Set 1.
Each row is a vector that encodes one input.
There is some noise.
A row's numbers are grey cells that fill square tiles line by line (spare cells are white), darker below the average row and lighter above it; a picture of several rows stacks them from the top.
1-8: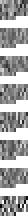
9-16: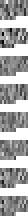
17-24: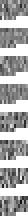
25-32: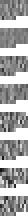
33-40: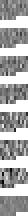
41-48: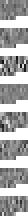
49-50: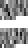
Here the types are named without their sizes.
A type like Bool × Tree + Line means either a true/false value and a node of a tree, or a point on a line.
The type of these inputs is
Line.
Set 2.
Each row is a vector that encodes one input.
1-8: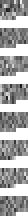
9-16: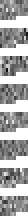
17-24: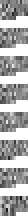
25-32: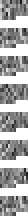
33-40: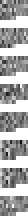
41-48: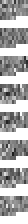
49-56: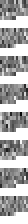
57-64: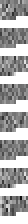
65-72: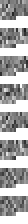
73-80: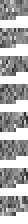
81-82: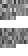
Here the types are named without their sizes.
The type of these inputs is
Line.
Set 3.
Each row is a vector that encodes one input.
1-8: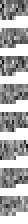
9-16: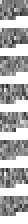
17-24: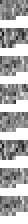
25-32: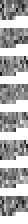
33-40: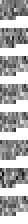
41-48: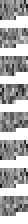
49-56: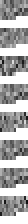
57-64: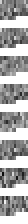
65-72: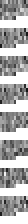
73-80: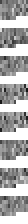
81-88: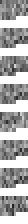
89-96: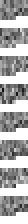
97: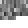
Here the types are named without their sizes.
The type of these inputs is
Line.
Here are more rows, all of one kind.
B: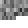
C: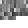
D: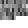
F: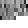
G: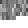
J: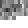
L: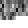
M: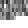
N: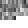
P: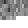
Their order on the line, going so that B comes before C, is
F, N, J, P, G, B, C, D, M, L.
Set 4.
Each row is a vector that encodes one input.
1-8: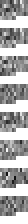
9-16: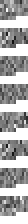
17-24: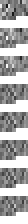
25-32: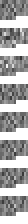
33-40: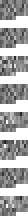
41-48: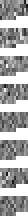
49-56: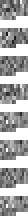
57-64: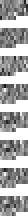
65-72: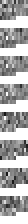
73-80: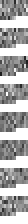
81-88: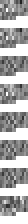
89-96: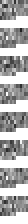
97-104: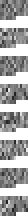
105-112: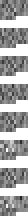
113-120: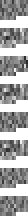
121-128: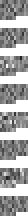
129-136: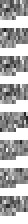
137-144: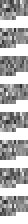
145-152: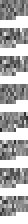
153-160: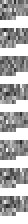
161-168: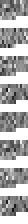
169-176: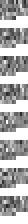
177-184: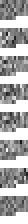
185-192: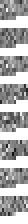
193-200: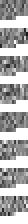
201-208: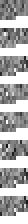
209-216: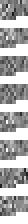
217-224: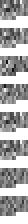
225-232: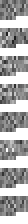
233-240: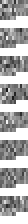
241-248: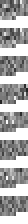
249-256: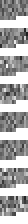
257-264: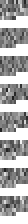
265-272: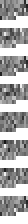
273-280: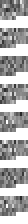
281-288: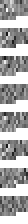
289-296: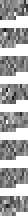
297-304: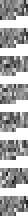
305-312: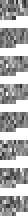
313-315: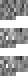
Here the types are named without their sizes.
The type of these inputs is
Line.
